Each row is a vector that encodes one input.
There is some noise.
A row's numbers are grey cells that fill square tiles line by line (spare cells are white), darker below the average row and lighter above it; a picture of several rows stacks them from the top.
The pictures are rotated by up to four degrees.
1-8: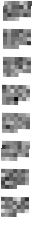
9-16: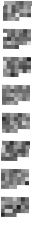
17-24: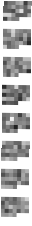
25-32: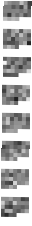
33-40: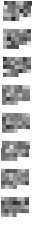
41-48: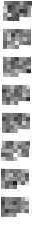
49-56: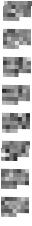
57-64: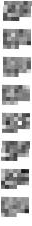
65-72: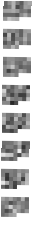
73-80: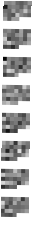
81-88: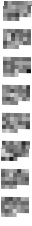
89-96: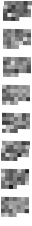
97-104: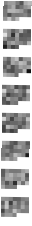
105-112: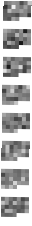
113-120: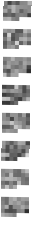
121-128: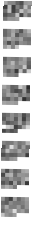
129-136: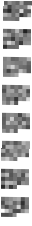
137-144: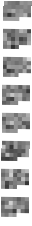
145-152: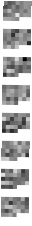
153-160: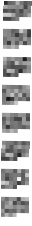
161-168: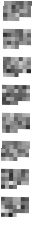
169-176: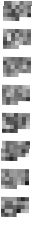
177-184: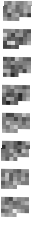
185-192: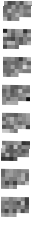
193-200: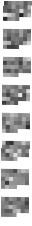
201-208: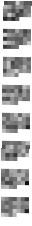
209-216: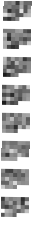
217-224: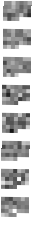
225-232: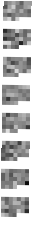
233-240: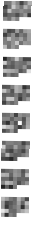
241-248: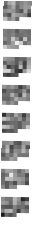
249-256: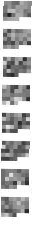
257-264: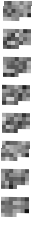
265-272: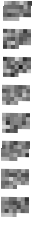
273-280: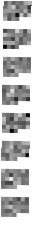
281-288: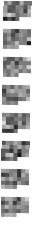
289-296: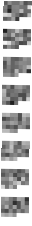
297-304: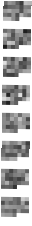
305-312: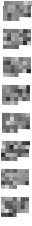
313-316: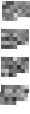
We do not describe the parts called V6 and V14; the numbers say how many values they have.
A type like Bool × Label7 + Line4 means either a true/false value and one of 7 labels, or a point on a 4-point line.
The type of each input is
Bool × (Line3 × Line3 + V6) + V14.
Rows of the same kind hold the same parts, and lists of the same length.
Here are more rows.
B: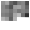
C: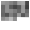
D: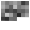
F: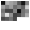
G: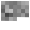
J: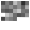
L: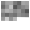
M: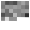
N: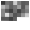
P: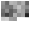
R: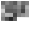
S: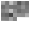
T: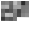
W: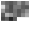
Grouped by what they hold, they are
B, C, G, L, M, P, S
D, F, N, T, W
J, R

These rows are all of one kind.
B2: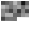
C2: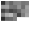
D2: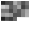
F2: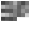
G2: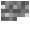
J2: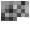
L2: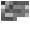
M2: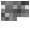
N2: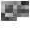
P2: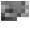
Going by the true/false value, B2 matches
C2, D2 and F2.
